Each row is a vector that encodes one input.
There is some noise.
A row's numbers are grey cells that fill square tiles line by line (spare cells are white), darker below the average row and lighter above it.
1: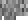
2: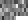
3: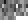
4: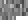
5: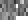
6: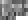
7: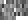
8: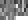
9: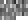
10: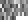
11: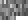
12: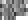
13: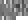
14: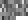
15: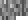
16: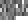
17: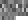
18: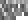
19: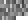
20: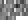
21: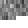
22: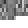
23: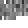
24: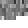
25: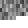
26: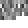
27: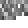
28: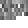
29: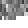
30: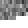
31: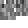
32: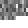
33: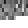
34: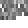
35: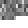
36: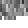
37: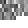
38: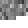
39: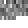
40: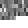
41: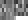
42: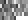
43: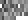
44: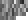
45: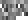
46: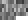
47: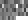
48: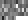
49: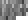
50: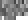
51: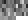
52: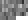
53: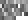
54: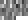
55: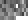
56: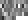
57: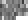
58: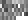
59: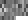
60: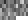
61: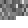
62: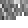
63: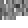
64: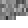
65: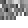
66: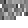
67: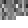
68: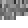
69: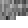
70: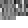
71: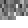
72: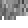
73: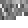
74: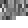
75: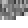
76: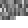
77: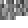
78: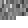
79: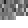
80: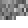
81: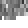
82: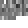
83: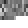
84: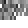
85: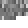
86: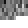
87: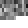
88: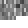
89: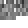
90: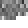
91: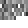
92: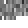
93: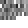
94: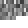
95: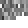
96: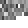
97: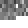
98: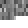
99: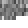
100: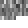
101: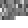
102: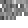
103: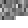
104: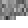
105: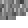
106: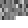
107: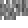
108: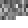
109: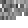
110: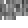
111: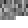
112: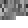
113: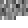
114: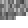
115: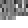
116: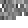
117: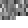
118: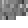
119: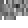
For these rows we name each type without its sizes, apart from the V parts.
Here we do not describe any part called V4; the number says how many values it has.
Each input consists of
either a point on a line, or three true/false values, or a value of V4.
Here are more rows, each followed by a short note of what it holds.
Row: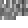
three true/false values
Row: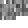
three true/false values
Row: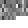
a point on a line
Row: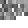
a value of V4
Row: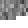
three true/false values
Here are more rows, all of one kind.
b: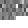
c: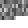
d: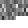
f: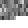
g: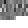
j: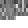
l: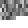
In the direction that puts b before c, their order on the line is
b, d, l, f, c, g, j.
